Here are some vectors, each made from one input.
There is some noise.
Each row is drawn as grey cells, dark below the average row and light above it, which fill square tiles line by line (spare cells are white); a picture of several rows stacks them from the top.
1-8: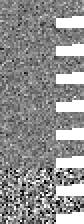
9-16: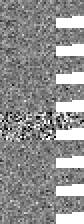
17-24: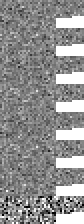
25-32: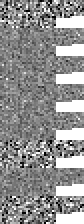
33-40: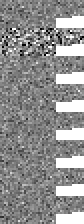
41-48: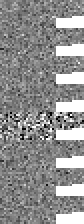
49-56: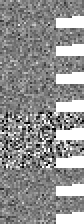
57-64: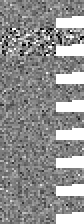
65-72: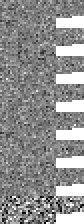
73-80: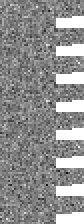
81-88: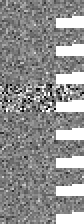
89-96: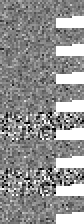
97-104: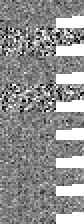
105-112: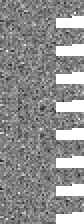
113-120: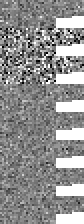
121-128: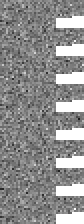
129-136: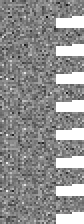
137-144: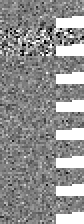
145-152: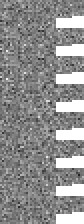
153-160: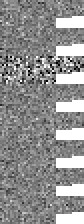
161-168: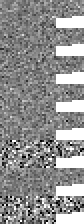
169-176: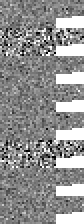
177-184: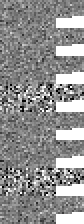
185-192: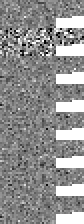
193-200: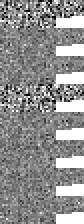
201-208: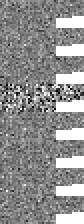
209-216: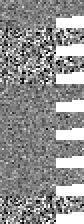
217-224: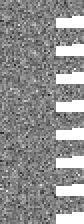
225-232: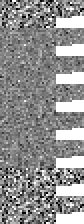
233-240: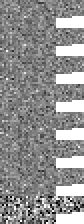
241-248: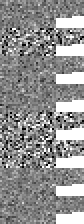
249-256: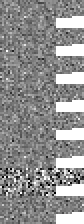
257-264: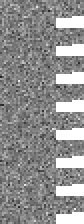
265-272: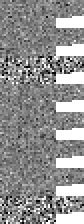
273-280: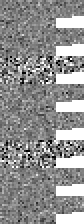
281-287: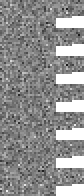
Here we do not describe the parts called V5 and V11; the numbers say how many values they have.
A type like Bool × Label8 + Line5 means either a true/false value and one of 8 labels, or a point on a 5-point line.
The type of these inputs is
Bool × (Tree7 + V11) + V5.
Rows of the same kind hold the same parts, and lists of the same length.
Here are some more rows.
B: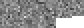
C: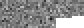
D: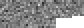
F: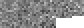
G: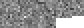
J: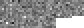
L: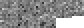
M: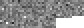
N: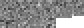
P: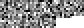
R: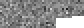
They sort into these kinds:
B, F, G, J, L, M, R
C, D, N
P

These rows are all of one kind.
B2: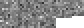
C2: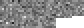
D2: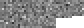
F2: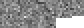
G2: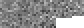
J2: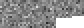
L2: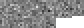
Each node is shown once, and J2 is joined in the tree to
L2.
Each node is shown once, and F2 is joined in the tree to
B2, C2 and L2.
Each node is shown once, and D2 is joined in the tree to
C2.
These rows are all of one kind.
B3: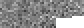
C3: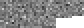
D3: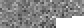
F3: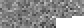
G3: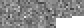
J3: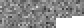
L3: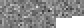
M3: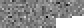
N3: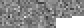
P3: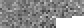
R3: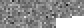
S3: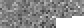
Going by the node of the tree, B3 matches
D3, F3, P3 and S3.
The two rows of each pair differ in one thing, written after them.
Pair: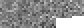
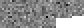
the node of the tree
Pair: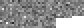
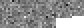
the true/false value
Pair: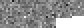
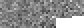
the node of the tree
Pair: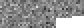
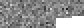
the true/false value
